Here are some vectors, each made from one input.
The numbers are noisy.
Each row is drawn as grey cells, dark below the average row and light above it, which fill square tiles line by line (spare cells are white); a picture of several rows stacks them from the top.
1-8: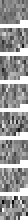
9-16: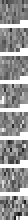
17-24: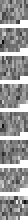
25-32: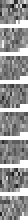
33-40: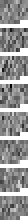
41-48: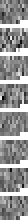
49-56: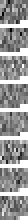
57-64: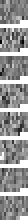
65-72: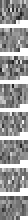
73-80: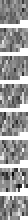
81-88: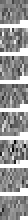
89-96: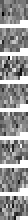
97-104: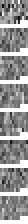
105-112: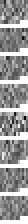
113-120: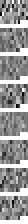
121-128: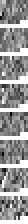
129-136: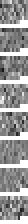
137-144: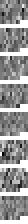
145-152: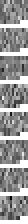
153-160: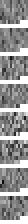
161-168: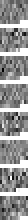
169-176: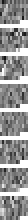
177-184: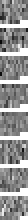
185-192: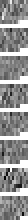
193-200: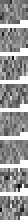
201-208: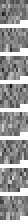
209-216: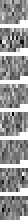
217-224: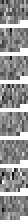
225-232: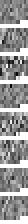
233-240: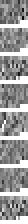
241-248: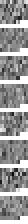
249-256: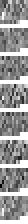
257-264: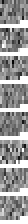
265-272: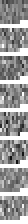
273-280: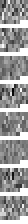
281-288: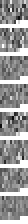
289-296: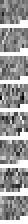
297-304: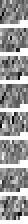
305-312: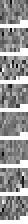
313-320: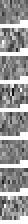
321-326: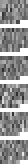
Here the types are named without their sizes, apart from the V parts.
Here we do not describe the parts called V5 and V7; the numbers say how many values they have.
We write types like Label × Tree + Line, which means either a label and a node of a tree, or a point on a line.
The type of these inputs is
Bool × (Tree + Unit) × V7 + V5.
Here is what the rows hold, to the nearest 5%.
About 80% of them hold a true/false value and a value of V7, together with either a fixed value, or a node of a tree. The rest hold a value of V5.
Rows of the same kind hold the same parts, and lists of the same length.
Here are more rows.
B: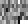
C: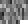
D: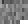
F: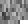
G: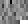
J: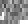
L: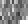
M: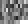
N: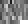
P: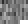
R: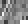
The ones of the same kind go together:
B, M
C, F, G, L, N
D, J, P, R

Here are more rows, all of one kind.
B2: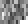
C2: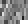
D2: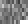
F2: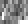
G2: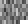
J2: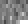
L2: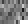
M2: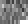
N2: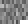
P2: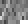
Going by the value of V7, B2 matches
D2, F2, J2 and M2.
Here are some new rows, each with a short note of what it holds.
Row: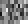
a value of V5
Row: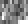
a true/false value and a value of V7
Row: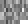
a node of a tree, a true/false value and a value of V7
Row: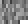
a true/false value and a value of V7
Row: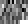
a true/false value and a value of V7
